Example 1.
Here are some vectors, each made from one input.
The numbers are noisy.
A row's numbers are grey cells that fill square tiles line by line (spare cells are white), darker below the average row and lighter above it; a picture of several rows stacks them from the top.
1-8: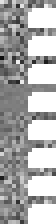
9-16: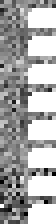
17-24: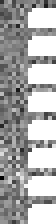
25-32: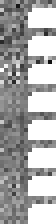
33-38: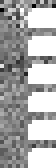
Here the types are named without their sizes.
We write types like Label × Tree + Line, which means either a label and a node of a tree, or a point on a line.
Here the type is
Line.
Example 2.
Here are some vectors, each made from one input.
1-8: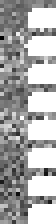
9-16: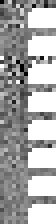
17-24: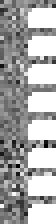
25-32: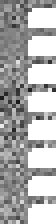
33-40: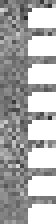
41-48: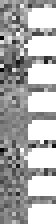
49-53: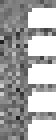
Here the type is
Line7.
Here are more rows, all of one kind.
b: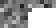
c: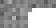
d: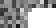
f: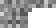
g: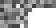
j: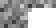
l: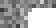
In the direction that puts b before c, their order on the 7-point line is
j, d, l, g, f, b, c.
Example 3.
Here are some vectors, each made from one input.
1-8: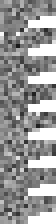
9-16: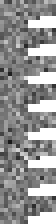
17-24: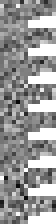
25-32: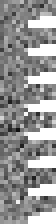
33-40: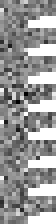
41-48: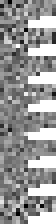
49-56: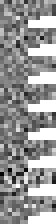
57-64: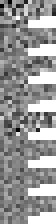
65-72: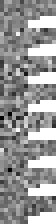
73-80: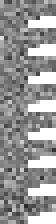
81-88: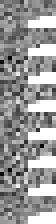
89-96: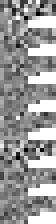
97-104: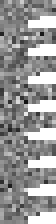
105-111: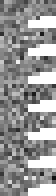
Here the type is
Tree15.
